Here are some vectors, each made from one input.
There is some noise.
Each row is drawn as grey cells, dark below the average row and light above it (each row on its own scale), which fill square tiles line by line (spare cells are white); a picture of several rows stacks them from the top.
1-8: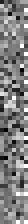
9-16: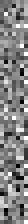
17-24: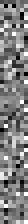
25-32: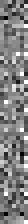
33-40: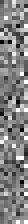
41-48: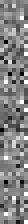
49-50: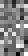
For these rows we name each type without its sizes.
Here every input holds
a node of a tree and a true/false value.
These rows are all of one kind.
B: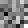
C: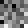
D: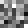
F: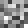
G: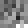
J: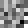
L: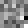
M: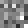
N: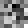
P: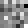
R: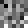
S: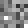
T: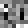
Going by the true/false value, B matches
D, J, R and T.
